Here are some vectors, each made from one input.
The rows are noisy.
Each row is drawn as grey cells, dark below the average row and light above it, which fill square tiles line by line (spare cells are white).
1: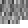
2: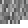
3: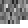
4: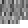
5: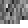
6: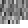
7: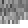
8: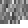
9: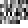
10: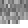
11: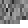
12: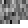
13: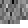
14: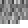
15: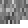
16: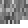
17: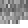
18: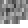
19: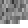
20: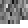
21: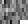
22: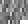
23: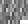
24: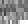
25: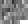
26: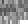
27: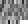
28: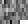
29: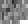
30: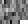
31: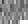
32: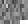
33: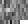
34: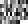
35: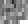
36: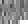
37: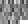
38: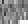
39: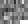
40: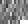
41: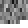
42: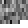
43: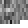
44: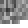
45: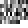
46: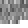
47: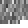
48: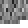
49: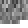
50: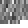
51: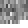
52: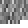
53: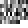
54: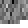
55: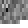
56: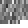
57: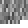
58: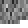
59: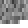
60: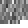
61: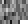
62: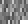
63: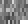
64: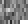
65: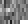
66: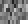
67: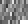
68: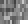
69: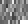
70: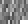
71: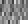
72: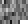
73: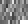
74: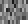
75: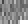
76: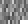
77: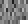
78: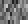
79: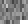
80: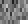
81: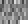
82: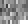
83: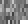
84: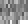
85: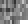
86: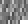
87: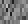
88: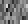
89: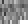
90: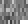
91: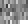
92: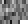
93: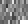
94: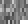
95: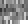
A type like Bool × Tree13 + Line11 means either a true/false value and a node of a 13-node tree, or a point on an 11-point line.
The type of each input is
List3(Line5).
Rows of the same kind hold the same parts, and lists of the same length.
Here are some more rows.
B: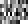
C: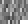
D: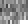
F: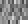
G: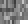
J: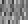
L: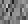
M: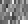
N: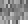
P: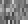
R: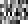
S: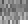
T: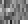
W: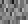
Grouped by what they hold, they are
B, R
C, M, P, T
D, F, J, N, S
G, L, W

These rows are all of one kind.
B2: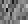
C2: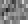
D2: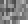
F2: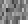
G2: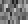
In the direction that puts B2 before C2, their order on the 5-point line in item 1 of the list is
G2, B2, F2, C2, D2.
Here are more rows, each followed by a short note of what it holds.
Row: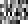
the empty list
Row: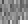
a list of two items
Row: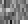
a list of one item
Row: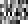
the empty list
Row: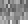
a list of two items
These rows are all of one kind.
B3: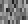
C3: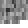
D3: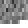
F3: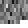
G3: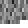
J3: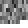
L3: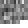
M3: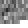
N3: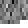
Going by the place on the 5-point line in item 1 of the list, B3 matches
F3 and J3.
